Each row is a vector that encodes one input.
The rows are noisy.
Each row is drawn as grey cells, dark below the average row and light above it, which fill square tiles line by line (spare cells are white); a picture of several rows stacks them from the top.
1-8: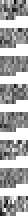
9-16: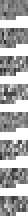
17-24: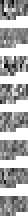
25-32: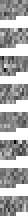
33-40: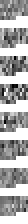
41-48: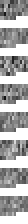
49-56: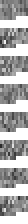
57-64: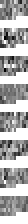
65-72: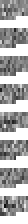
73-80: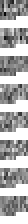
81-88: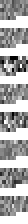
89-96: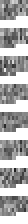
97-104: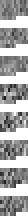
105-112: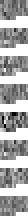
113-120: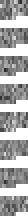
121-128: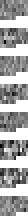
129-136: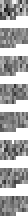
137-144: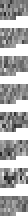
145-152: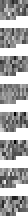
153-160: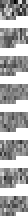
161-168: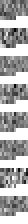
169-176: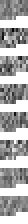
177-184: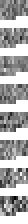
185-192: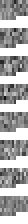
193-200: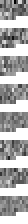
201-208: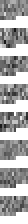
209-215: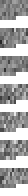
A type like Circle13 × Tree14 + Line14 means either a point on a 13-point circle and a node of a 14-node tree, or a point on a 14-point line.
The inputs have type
Bool × (Circle5 + Circle13).
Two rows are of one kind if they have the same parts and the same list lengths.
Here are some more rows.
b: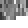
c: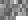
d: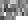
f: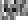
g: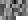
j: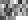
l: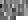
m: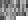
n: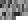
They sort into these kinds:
b, g, l
c, d, f, j, m, n

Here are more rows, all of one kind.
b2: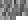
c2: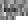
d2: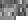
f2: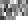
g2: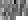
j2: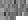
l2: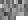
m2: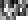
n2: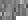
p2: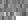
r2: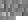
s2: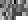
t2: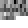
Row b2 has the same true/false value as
g2, j2, l2 and s2.
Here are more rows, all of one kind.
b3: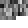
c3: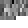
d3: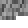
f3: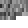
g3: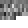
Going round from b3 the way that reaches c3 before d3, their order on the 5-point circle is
b3, f3, c3, g3, d3.
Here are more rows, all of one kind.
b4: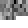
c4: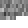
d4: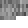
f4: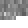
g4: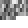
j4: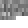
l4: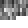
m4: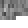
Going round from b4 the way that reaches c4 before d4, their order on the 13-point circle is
b4, l4, m4, j4, f4, c4, d4, g4.
